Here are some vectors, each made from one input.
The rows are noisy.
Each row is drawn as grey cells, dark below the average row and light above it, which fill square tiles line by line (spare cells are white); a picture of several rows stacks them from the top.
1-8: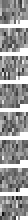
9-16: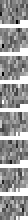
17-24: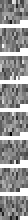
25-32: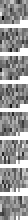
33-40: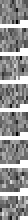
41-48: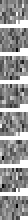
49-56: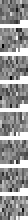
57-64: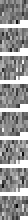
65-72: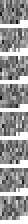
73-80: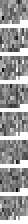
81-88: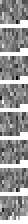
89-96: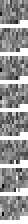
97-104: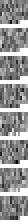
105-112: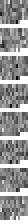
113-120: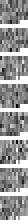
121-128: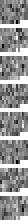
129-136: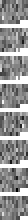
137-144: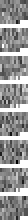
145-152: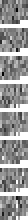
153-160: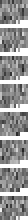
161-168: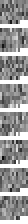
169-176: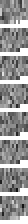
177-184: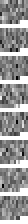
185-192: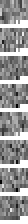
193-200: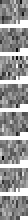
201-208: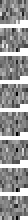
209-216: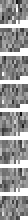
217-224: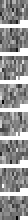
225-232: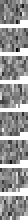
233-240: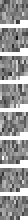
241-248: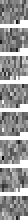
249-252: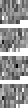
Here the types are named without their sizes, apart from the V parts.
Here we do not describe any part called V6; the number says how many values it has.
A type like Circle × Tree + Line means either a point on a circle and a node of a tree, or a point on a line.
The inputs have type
(Bool × Bool × Bool × Bool + V6) × Tree.
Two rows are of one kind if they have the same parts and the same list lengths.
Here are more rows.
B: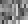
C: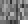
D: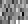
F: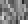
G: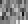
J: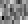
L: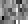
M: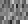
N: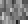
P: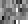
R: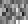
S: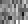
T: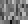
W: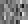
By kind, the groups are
B, D, G, J, L, P, R, S
C, F, M, N, T, W

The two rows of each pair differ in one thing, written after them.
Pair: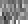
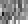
the node of the tree
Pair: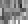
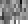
the node of the tree
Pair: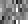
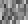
the value of V6
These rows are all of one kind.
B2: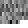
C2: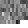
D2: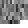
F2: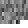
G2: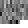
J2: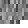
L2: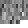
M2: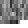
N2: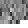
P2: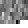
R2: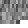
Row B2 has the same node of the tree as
D2, G2 and P2.
